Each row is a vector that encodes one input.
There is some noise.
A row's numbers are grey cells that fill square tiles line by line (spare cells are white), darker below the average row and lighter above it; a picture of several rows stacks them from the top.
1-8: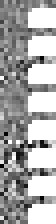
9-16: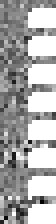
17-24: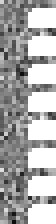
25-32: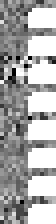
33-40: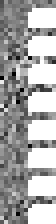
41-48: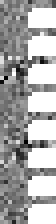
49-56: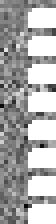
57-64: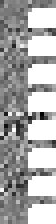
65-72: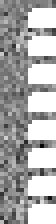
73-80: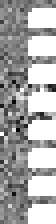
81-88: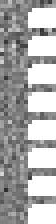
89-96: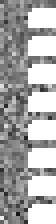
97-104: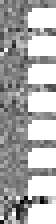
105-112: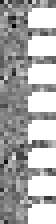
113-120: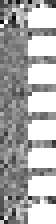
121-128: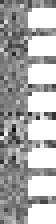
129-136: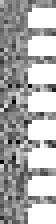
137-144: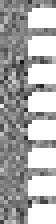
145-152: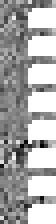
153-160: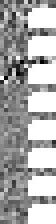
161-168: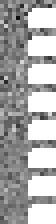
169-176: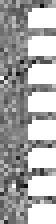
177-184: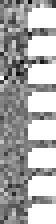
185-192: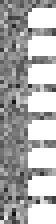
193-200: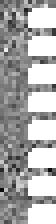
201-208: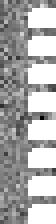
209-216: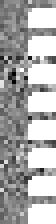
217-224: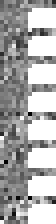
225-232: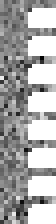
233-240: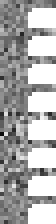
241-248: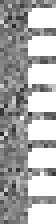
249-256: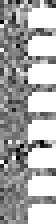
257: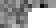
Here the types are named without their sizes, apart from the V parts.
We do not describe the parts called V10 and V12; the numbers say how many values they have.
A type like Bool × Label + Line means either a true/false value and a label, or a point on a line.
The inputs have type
(Bool × Bool × Bool × Bool + V10) × V12 + Line.
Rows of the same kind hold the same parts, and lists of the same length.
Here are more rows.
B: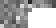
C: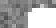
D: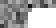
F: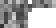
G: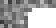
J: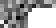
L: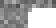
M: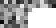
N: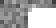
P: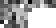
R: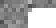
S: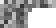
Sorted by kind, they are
B, D, L, M, N, P
C, F, G, R, S
J

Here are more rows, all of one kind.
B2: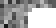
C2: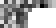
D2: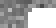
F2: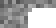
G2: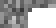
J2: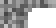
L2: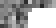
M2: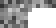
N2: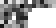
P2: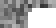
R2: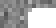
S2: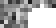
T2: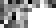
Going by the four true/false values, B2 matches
F2 and L2.
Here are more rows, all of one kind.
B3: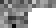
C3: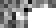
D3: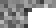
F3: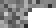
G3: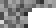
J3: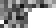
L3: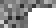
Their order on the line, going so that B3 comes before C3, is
J3, B3, L3, F3, G3, D3, C3.
